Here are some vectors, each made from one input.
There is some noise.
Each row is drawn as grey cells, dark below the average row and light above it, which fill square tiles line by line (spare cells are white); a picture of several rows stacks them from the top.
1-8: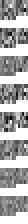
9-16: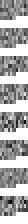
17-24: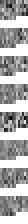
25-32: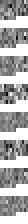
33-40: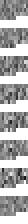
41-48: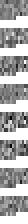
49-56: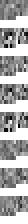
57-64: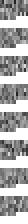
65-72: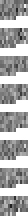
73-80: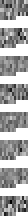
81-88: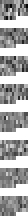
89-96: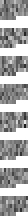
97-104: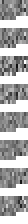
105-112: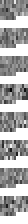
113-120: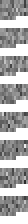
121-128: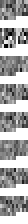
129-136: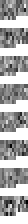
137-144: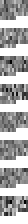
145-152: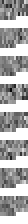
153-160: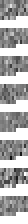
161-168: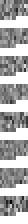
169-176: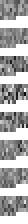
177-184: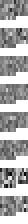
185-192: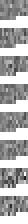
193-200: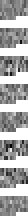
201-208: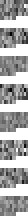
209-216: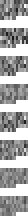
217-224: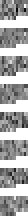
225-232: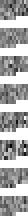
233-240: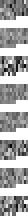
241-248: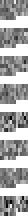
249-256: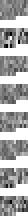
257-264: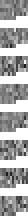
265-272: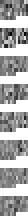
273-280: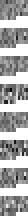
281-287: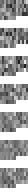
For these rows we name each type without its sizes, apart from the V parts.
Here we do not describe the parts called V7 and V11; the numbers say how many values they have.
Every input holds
a true/false value, together with either a point on a line, or a value of V7 and a value of V11.
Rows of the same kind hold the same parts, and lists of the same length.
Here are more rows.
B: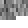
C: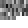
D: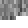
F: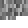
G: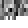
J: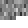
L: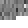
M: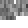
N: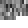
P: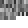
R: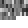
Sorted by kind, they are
B, C, D, L, M, N, P, R
F, G, J

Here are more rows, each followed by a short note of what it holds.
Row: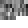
a point on a line and a true/false value
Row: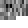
a point on a line and a true/false value
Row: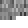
a true/false value, a value of V7 and a value of V11
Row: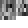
a true/false value, a value of V7 and a value of V11
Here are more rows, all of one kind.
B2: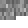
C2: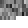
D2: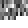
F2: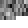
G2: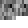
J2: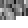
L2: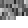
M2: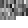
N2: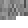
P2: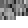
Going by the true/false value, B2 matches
D2 and N2.
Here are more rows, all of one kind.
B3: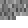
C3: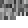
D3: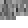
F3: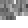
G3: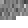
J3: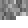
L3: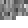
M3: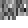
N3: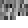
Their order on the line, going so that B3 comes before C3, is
L3, G3, D3, B3, M3, F3, J3, N3, C3.
